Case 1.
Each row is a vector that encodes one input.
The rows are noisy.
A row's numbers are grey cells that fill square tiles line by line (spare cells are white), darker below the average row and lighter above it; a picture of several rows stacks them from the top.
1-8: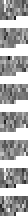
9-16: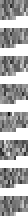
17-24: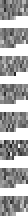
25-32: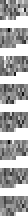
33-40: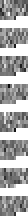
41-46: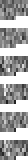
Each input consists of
either a point on a 4-point line, or a point on each of two 5-point lines.
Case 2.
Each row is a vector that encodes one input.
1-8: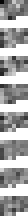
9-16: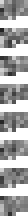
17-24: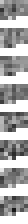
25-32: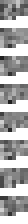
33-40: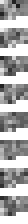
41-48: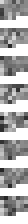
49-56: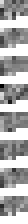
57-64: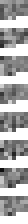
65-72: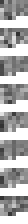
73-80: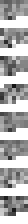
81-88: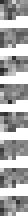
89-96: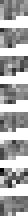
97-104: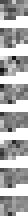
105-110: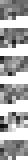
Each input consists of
a node of a 13-node tree and a true/false value.
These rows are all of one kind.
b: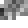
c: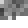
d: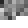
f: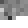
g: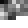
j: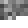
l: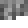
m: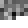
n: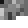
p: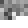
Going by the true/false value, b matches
c, j, l and m.
